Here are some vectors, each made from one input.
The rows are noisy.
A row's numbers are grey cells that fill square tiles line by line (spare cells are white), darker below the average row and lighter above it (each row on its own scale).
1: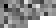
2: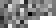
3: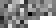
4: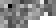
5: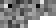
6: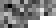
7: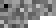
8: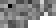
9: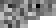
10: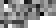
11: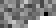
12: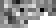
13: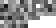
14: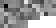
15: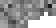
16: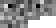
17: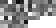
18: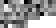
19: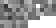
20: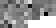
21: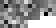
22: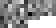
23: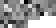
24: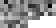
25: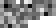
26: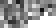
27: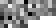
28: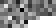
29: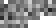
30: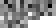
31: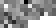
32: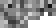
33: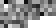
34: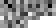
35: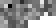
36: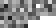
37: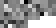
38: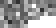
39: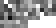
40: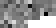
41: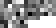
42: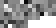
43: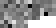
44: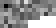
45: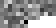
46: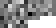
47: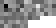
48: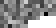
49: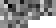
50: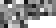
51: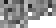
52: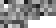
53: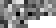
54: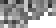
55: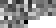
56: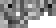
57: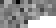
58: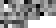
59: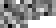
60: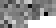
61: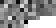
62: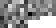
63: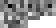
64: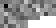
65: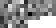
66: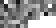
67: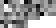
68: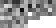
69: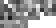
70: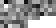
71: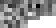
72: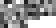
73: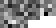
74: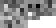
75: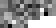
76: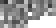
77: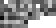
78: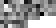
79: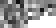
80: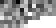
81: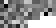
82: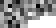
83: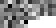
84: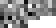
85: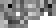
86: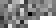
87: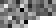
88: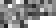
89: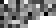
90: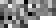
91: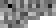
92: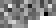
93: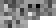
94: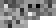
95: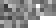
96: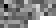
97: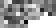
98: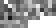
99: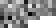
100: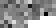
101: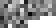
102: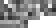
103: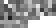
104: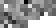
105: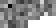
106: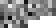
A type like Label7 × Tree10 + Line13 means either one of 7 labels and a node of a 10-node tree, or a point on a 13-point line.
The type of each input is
Bool × Line4 × List2(Line5).
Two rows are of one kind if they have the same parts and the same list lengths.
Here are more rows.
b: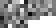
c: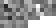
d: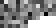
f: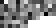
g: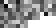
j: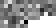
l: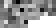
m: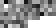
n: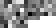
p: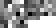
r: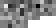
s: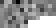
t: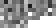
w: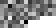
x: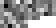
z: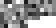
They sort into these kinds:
b, m, n, p, z
c, j, t, w, x
d, f, g, l, r, s

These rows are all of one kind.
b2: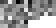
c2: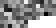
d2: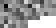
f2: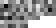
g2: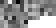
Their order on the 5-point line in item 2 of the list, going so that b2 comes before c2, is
b2, d2, g2, c2, f2.
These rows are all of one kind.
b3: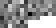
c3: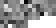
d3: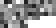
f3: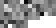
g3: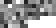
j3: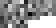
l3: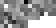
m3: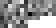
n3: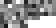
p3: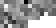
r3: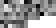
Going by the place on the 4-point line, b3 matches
c3, f3, j3 and m3.
